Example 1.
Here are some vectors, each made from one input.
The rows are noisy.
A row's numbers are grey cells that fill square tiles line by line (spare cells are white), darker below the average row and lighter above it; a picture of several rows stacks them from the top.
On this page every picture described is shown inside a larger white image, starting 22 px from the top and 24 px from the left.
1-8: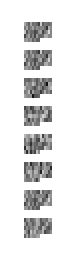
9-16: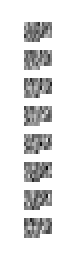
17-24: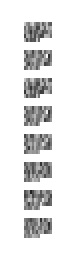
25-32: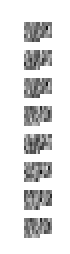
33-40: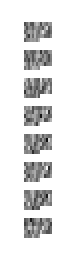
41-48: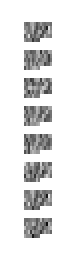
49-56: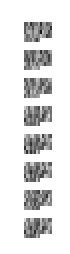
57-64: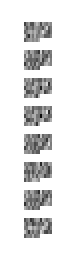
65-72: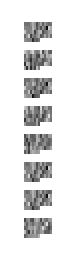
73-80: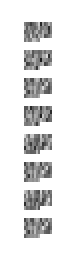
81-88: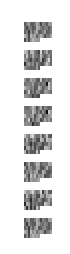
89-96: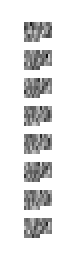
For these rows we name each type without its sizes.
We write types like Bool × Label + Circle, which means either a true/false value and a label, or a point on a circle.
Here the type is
Line + Tree.
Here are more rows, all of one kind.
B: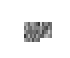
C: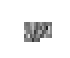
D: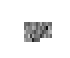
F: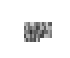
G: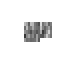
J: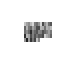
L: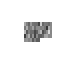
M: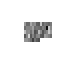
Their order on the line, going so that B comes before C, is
J, F, G, B, L, M, C, D.
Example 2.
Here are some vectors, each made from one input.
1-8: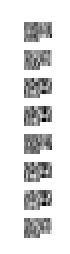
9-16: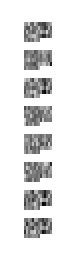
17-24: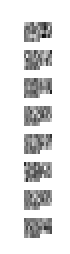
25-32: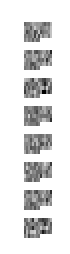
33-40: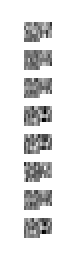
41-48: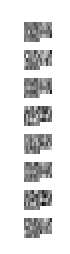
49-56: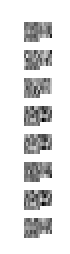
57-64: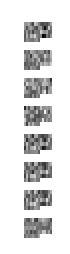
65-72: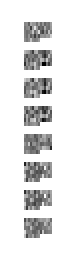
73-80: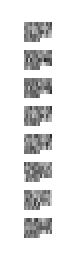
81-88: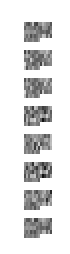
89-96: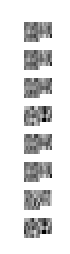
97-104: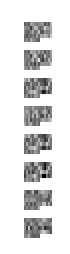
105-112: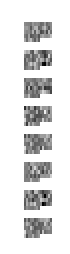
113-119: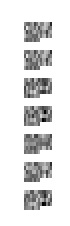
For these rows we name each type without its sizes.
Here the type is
Circle + Tree.
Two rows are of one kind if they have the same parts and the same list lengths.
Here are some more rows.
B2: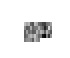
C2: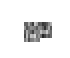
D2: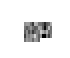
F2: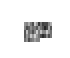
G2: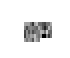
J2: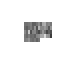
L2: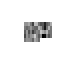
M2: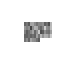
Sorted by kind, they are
B2, C2, D2, F2, G2, L2
J2, M2

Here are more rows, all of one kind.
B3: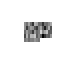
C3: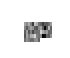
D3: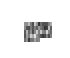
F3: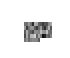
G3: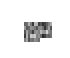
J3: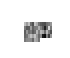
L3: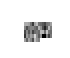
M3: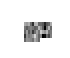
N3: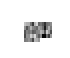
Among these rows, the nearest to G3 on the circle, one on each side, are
D3 and F3.
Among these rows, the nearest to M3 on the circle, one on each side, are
C3 and L3.
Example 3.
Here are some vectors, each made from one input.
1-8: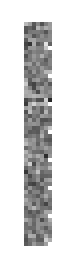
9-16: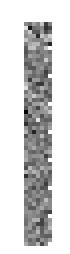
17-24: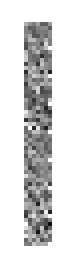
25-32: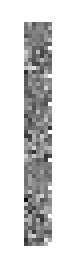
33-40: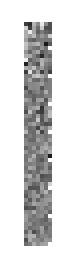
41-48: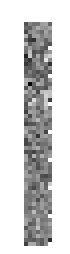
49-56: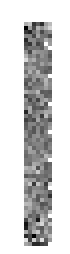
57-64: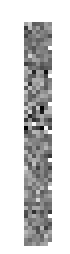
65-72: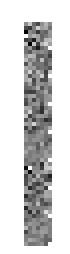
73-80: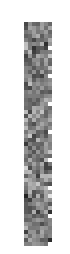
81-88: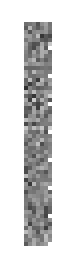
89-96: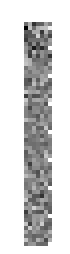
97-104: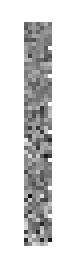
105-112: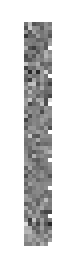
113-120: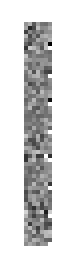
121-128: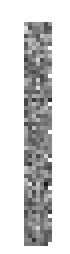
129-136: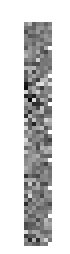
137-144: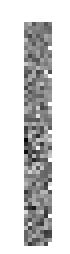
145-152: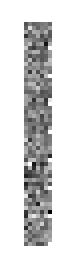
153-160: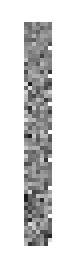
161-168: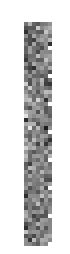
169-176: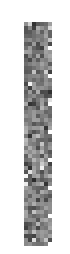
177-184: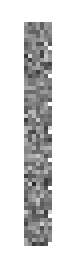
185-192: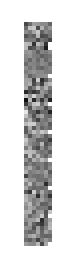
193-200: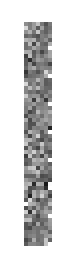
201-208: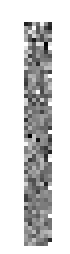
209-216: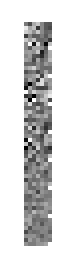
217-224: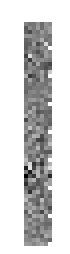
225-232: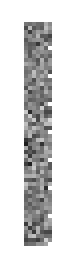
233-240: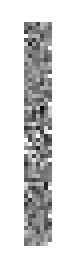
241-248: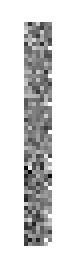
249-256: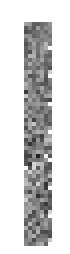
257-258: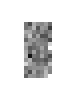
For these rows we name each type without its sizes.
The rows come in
3 kinds.
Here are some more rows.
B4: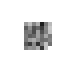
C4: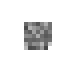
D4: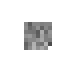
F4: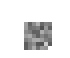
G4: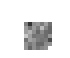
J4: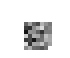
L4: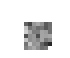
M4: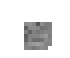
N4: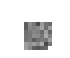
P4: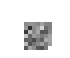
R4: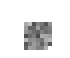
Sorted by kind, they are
B4
C4, G4, J4, M4, N4, P4, R4
D4, F4, L4

